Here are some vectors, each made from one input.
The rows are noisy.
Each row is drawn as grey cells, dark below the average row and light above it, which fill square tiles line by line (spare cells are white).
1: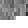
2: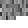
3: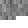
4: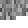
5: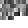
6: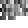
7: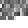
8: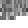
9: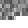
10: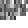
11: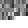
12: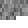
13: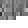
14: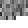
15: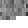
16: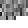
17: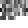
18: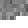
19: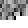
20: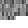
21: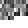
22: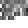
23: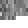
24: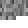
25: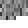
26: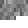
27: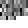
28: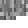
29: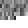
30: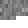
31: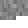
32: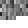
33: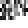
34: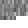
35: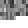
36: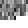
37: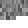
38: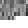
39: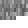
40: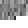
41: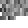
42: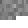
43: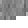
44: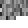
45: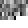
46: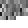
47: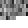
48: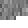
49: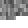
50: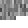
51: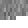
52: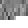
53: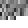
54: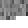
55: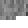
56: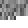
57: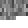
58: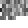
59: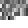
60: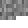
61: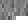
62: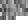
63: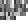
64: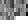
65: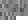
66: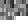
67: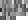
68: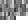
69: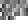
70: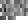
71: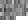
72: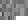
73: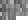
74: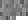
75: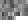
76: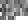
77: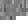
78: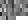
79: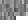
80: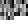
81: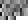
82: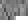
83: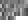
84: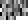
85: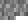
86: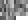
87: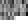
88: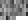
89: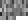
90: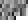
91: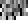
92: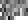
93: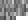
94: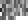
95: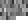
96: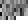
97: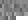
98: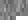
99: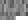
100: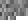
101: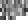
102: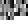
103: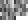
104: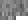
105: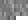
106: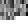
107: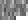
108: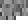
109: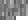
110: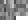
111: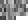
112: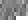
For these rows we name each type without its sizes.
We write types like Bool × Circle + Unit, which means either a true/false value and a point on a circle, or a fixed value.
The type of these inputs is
(Bool × Bool × Bool + Label) × Label.
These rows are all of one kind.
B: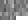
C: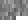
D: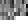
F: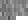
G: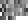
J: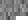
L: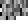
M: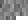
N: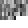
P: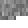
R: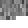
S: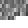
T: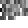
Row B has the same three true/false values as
F, G, M and R.
